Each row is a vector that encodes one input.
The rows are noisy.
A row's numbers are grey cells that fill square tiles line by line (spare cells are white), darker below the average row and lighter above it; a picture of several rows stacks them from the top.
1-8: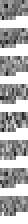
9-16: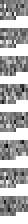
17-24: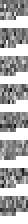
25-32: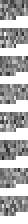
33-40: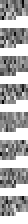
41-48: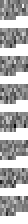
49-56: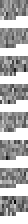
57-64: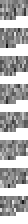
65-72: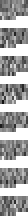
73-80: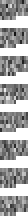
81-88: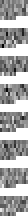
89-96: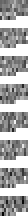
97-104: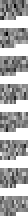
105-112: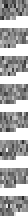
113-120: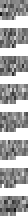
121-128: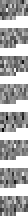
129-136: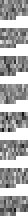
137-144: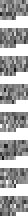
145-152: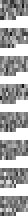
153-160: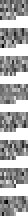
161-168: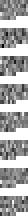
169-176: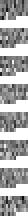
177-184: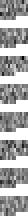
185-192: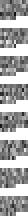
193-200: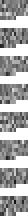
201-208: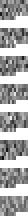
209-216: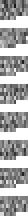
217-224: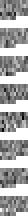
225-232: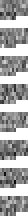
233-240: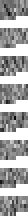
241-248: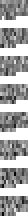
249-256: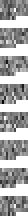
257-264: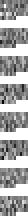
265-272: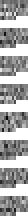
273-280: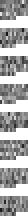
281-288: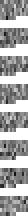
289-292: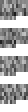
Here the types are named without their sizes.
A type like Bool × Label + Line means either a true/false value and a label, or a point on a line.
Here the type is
(Circle + Line × Line) × Line.
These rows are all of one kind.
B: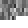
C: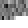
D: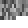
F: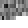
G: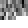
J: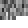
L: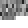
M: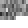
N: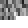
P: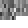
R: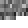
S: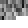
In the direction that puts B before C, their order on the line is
S, G, J, D, N, B, C, F, P, M, L, R.
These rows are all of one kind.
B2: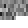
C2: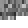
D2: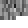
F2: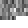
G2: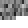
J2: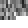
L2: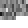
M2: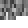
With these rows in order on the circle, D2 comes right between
F2 and M2.
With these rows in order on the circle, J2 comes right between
G2 and L2.
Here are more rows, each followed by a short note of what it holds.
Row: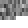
a point on a circle and a point on a line
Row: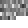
a point on each of three lines
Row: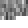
a point on each of three lines
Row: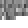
a point on each of three lines
